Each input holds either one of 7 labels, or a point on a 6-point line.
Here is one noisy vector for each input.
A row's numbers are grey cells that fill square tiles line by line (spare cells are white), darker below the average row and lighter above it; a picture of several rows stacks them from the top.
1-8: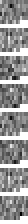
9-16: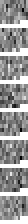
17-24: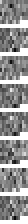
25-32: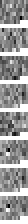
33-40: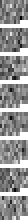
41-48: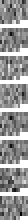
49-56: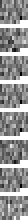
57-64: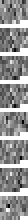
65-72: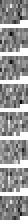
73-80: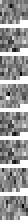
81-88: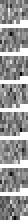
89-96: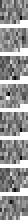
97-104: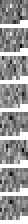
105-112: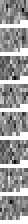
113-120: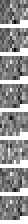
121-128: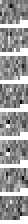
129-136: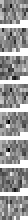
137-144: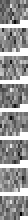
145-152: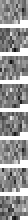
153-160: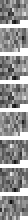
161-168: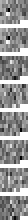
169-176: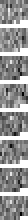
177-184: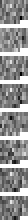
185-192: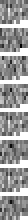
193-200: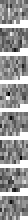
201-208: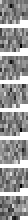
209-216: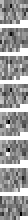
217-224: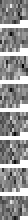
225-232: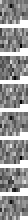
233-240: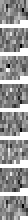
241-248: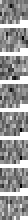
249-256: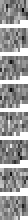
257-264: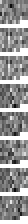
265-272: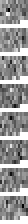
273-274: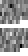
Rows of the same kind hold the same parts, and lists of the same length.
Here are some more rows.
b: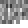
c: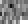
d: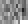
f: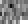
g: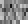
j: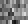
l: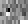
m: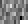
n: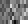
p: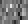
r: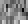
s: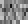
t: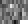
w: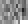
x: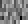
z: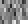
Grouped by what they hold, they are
b, c, d, f, g, l, r, s, w, z
j, m, n, p, t, x

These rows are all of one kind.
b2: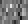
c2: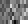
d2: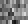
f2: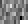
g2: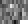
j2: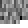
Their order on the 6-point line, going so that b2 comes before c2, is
j2, f2, b2, g2, c2, d2.
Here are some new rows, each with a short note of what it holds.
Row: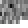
one of 7 labels
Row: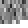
one of 7 labels
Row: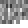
one of 7 labels
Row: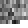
a point on a 6-point line
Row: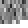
one of 7 labels
